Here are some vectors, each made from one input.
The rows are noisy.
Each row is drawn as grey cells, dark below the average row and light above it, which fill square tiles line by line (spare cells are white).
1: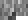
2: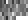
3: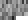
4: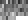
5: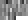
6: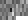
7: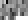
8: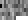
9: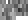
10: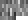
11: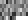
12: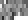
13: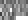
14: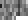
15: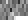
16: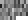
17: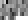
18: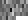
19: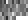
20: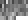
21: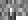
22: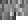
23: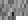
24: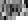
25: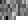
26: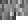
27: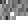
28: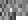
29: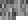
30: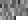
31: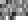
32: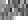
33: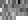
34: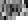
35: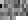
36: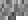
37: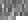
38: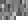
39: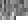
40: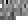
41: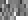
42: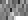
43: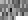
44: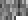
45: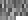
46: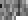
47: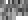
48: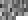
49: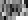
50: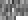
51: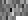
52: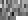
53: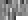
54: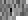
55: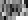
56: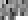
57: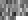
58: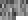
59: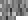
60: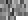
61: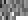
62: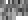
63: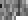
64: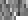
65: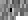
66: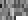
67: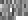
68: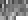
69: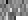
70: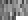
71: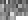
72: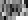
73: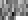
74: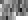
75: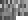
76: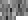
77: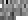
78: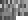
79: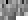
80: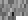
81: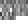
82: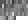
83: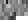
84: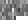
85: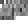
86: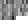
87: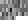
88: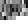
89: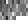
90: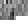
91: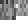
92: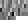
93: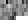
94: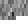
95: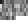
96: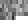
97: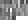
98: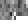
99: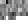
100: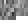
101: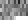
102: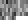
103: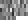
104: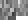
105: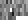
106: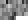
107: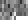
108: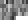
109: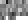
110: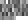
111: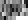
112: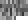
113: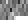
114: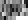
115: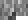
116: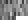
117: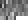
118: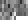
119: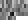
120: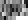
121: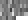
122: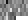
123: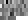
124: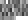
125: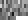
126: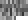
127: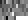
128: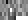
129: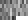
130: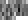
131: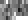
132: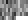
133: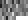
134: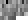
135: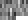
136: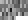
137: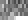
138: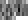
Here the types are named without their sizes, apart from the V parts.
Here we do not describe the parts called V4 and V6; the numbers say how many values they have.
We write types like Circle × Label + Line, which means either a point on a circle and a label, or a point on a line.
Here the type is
Bool × Label × V4 × V6 + Unit.
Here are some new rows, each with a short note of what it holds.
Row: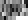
a fixed value
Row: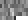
a label, a true/false value, a value of V4 and a value of V6
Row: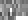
a label, a true/false value, a value of V4 and a value of V6
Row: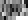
a fixed value
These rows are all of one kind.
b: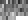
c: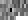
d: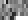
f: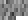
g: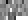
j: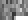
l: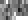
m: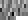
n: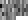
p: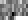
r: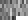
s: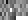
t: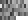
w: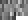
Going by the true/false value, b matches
c, l and n.
